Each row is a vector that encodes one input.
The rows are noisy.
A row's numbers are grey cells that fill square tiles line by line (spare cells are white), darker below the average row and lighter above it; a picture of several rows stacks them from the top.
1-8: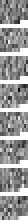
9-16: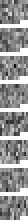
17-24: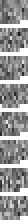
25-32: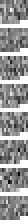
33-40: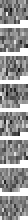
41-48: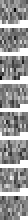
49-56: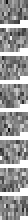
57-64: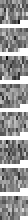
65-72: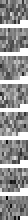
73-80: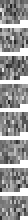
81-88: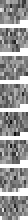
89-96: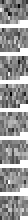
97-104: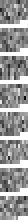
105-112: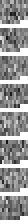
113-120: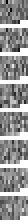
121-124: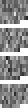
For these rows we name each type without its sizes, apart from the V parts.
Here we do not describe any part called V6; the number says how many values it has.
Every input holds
a value of V6, together with either a label, or a point on a line.
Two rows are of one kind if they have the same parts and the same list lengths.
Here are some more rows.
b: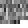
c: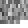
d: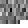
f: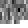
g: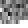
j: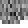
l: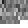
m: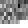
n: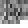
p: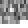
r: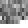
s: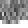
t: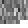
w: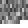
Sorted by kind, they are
b, c, d, f, l, r, t, w
g, j, m, n, p, s

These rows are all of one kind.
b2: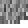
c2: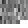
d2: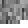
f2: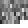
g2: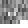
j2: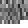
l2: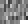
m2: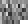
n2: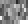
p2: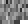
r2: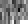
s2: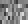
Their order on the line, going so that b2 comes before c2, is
r2, f2, j2, p2, b2, m2, l2, c2, g2, d2, s2, n2.
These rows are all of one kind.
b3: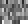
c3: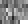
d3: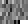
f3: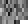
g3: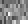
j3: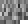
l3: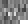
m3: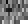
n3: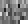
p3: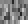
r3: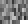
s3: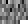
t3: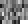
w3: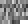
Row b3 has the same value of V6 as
c3, t3 and w3.
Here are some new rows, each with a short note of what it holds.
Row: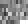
a point on a line and a value of V6
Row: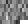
a point on a line and a value of V6
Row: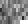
a point on a line and a value of V6
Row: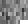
a point on a line and a value of V6
